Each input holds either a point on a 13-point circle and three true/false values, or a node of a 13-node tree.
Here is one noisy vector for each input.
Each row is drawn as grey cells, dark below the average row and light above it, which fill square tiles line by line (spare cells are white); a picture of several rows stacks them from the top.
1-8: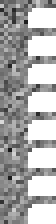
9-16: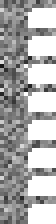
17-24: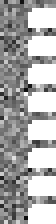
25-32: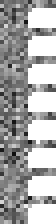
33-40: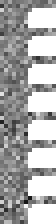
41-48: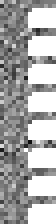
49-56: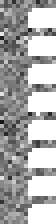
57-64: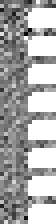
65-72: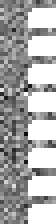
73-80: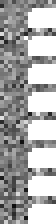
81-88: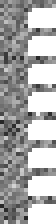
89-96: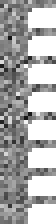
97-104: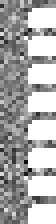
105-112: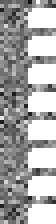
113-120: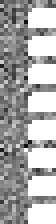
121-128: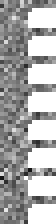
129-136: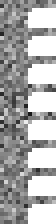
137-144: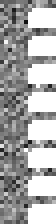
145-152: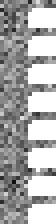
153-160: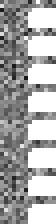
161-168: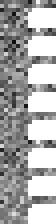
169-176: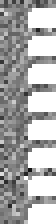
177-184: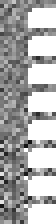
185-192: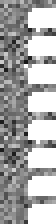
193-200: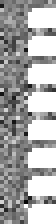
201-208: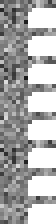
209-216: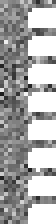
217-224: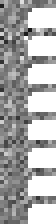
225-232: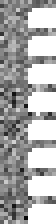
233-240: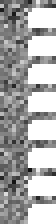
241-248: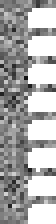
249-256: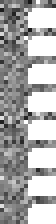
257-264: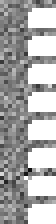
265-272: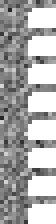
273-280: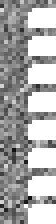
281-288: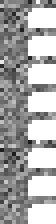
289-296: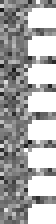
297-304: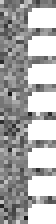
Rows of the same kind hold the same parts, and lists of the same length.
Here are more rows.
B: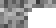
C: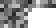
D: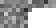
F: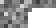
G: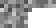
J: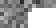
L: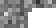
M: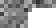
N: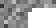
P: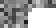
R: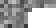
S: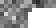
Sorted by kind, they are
B, D, F, G, J, L, M, N, R, S
C, P

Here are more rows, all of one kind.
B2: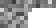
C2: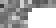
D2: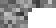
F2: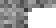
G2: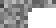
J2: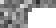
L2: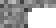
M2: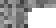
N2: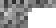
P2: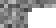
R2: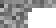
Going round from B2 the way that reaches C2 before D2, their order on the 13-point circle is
B2, N2, F2, M2, P2, L2, J2, C2, D2, G2, R2.
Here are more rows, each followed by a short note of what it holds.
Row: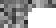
a node of a 13-node tree
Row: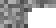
a point on a 13-point circle and three true/false values
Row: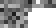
a node of a 13-node tree
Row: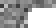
a point on a 13-point circle and three true/false values
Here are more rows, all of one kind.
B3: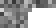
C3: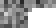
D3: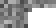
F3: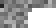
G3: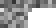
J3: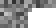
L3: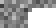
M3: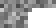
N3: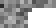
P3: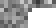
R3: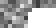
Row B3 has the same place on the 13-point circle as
F3, G3 and J3.
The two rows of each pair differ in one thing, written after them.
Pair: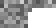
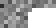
the place on the 13-point circle
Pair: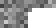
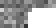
the place on the 13-point circle
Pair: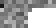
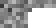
the place on the 13-point circle
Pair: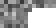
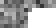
the place on the 13-point circle
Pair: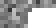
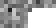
the place on the 13-point circle
